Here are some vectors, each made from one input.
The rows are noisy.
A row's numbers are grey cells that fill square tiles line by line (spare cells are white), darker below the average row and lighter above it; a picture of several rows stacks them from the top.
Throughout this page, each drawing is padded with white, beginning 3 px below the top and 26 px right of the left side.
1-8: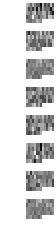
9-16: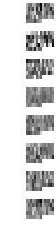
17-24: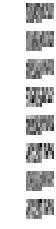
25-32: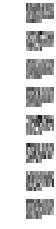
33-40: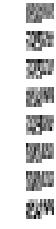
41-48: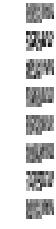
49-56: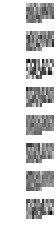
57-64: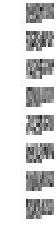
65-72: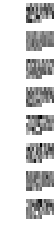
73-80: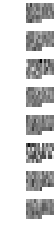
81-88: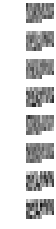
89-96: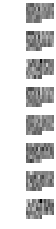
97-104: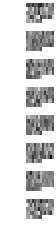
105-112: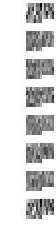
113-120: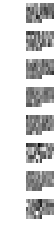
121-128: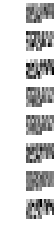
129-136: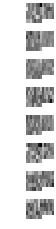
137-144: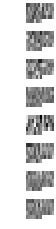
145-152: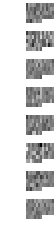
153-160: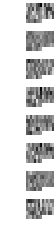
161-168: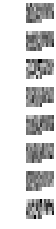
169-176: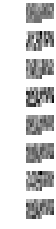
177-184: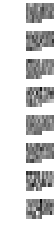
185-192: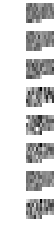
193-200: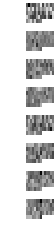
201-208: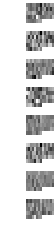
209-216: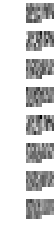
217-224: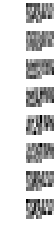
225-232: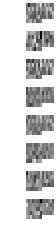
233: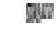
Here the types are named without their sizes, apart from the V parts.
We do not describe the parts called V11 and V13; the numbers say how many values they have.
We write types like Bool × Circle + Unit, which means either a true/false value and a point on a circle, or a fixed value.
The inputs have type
((Bool × Circle + Unit) × V11 + V13) × Circle.
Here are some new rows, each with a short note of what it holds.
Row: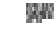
a point on each of two circles, a true/false value and a value of V11
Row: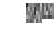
a point on each of two circles, a true/false value and a value of V11
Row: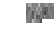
a point on each of two circles, a true/false value and a value of V11
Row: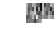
a point on a circle and a value of V13
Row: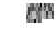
a point on a circle and a value of V13
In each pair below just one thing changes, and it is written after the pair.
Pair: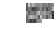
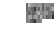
the place on one of the two circles
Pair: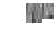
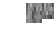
the value of V11
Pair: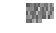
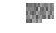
the place on one of the two circles
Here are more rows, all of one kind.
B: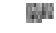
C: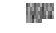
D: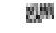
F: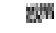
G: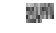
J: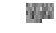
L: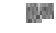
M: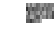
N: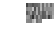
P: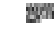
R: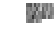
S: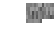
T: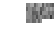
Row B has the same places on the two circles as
C, D and G.
